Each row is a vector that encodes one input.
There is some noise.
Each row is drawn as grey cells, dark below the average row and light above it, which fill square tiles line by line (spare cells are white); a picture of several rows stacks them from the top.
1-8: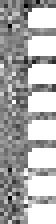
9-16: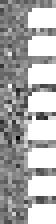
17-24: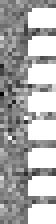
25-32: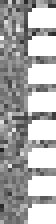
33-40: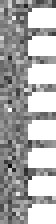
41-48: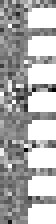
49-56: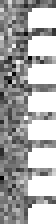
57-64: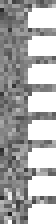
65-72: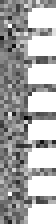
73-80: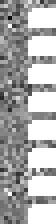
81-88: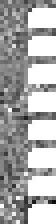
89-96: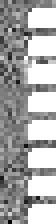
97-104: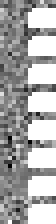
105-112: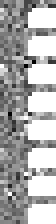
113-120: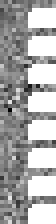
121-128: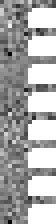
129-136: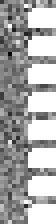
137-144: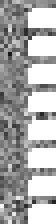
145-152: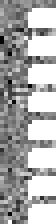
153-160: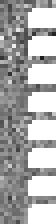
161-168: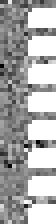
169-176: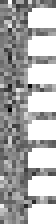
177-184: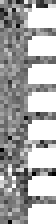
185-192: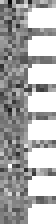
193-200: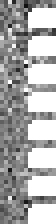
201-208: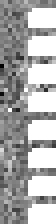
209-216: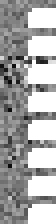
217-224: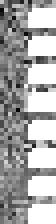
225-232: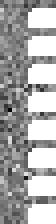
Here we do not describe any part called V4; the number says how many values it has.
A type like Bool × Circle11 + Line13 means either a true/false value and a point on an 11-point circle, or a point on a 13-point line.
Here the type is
Label6 × (Label6 × Label6 + Unit) + Line7 × V4.
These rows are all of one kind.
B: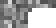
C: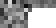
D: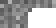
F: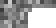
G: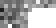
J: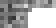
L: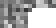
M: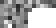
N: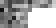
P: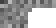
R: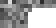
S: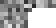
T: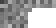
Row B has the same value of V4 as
L and M.
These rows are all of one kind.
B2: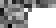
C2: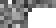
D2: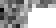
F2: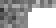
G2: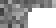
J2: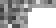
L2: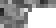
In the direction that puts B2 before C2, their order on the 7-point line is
F2, J2, D2, B2, C2, L2, G2.
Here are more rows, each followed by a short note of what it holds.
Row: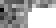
a point on a 7-point line and a value of V4
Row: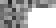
three labels (each one of 6)
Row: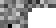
one of 6 labels
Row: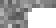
three labels (each one of 6)
